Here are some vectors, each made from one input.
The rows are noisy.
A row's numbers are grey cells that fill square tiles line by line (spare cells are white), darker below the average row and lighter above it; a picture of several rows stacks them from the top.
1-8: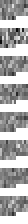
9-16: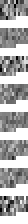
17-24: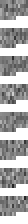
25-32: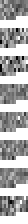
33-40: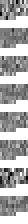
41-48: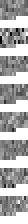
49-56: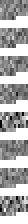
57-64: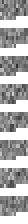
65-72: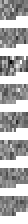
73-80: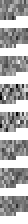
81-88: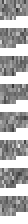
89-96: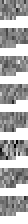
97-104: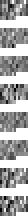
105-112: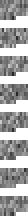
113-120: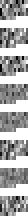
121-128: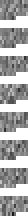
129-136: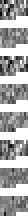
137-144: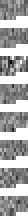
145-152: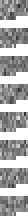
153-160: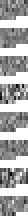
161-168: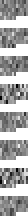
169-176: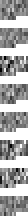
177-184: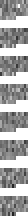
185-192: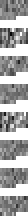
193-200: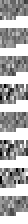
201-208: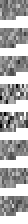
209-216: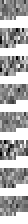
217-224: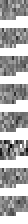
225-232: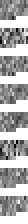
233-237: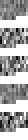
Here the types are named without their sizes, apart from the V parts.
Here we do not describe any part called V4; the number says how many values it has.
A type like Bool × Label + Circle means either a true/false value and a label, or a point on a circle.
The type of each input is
Bool × V4 + List(Line).
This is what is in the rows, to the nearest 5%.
About 20% of them hold a true/false value and a value of V4. The rest are lists of points on a line.
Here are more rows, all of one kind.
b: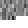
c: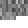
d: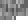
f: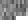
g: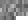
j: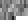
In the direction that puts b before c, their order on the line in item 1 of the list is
b, j, g, f, d, c.
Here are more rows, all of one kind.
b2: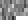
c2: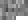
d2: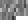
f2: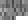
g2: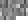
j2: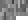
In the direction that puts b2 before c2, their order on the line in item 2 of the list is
g2, j2, b2, c2, d2, f2.
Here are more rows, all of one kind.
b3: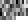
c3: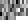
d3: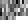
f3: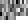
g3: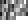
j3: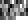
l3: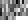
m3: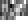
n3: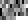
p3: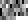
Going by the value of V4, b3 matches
c3 and f3.
